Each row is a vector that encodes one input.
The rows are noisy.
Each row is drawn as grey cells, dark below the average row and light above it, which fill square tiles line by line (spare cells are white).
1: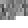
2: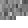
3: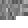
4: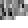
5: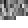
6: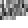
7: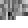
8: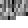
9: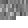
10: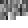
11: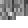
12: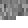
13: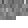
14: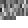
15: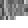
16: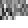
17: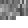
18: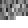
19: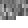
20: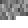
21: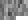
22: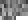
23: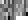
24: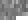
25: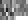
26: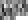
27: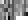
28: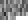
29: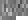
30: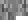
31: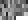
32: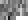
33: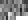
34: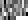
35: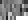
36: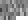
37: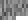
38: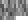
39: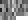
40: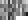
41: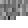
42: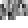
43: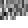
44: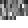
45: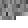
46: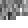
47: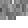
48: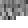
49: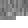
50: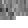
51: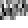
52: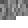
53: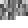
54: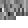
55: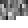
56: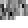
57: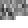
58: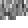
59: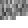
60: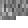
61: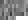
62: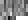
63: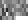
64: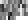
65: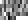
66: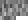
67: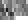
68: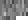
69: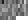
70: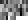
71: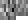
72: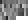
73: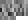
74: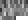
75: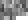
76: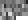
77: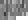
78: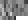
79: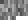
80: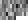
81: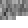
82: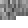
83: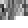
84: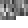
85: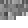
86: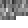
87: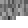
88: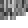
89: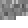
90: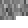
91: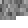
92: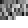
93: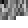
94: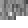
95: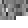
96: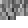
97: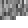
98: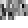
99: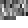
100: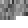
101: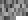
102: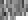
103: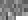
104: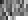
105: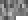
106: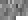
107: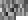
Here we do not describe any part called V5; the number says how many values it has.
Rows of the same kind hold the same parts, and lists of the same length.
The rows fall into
2 kinds.
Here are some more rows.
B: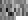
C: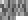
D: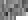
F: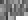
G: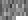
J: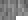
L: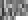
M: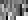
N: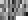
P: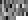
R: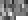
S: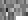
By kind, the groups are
B, C, D, F, G, J, P, R, S
L, M, N

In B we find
a point on a 4-point line and three true/false values.
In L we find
three true/false values and a value of V5.
